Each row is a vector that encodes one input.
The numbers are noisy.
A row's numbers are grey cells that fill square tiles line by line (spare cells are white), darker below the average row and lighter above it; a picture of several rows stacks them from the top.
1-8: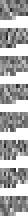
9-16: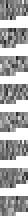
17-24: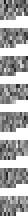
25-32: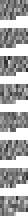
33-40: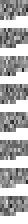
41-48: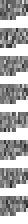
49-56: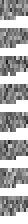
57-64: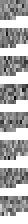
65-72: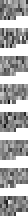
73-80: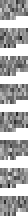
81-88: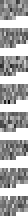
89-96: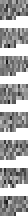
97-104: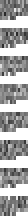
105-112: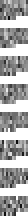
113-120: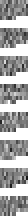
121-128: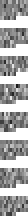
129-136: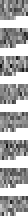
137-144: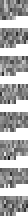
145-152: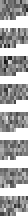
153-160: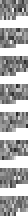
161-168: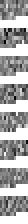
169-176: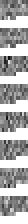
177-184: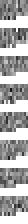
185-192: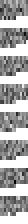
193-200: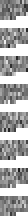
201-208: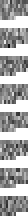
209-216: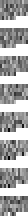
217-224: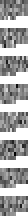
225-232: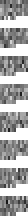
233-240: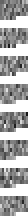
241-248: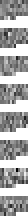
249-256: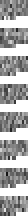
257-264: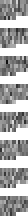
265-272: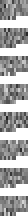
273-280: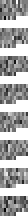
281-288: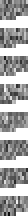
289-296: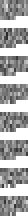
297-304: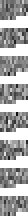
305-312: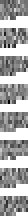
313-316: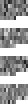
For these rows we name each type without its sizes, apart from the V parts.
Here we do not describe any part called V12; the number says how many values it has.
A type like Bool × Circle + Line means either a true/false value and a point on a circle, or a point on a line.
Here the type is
Bool × V12 + Tree + Unit.
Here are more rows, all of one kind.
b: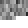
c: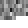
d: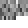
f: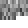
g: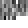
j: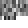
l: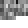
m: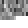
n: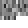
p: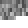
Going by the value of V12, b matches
c, j, n and p.
